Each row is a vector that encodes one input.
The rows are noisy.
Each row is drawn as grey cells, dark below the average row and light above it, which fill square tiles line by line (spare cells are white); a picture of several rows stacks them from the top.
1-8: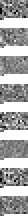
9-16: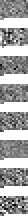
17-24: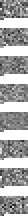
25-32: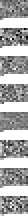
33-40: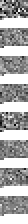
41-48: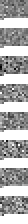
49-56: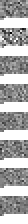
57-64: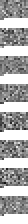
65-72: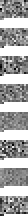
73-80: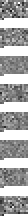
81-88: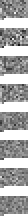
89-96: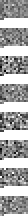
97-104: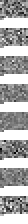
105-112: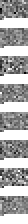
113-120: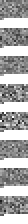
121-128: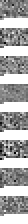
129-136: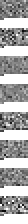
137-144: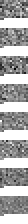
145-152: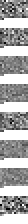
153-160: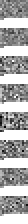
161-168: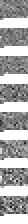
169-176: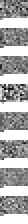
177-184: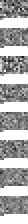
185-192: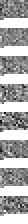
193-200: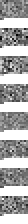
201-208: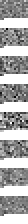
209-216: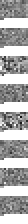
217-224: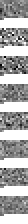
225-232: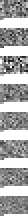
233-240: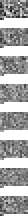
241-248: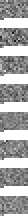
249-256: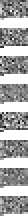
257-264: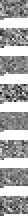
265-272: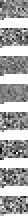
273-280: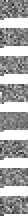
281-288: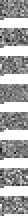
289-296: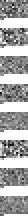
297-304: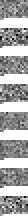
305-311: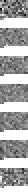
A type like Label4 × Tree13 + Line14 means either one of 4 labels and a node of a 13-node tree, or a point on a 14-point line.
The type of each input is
Circle9 + Label6 × (Tree10 + Unit).
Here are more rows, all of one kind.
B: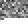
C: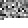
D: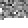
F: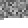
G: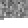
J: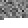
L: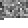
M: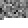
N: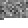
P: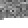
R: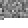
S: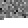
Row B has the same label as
C, F, J and P.
